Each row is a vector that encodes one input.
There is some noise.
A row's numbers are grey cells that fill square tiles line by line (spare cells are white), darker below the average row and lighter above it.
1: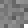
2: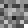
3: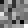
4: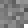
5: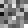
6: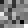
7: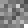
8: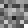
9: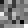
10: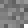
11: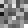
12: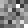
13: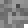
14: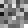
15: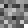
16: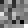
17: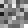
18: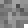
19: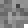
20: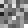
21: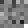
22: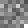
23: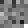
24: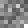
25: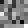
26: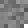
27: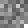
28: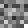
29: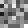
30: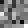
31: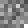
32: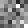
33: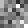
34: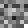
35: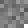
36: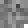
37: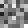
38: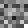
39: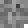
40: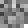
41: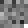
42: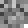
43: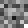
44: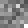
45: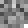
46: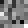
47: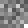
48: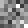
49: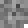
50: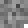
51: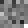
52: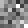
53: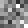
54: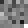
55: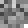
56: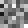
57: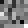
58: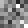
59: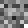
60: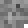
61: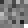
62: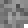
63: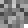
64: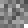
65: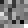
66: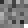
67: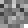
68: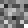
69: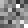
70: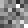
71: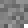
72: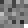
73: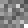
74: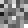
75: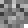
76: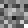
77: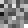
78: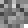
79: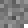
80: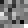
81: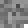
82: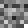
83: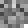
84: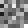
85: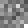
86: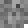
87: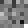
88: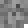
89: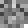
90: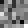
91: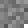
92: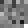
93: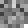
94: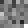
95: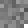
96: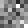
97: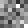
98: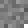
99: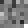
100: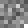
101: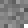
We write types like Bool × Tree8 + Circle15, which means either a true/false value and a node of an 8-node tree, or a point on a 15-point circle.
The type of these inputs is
Tree9.
